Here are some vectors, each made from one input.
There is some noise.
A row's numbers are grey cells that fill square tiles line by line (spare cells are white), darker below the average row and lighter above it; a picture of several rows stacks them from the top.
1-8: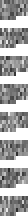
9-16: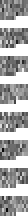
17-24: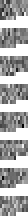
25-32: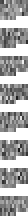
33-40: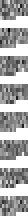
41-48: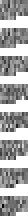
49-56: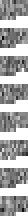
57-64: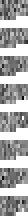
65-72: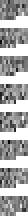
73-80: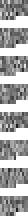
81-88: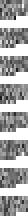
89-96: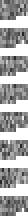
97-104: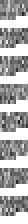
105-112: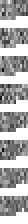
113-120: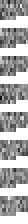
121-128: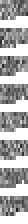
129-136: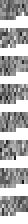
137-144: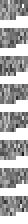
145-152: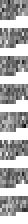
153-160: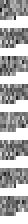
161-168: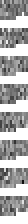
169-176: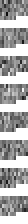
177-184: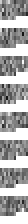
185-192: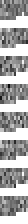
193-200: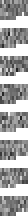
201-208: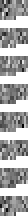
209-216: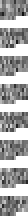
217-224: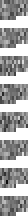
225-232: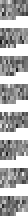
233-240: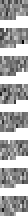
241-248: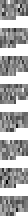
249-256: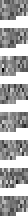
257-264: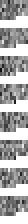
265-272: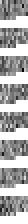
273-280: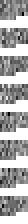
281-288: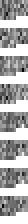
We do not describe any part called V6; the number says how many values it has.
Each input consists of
a point on a 9-point circle and a true/false value, together with a list of up to two values of V6.
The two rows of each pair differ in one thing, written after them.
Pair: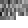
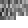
the value of V6 in item 2 of the list
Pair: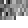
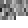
the place on the 9-point circle
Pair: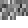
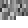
the value of V6 in item 2 of the list
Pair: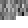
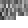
the true/false value
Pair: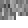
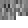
the value of V6 in item 1 of the list
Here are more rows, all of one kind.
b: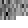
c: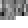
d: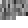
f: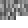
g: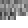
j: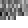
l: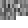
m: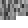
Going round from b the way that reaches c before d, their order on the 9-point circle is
b, c, j, g, f, l, d, m.
